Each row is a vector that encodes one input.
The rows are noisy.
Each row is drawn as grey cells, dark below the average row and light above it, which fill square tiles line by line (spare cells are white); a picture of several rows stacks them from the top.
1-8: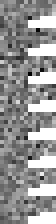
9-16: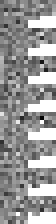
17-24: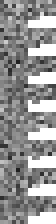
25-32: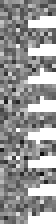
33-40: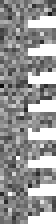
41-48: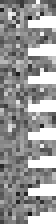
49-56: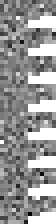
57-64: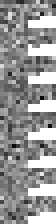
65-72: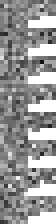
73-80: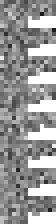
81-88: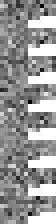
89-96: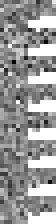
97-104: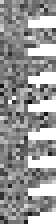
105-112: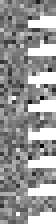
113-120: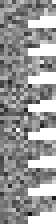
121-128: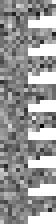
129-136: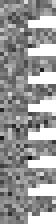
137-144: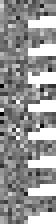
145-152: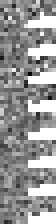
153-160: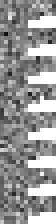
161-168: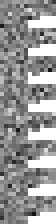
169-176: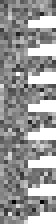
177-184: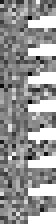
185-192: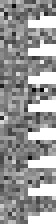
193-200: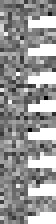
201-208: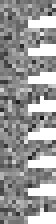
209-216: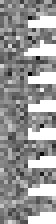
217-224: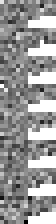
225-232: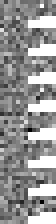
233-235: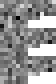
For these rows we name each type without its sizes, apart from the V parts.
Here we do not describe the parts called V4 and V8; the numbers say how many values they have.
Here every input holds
a label, a true/false value, a value of V4 and a value of V8.
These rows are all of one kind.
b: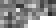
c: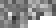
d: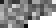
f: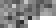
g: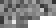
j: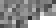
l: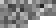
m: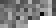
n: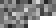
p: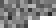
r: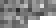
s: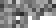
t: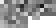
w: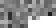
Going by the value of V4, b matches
c, l, s and t.
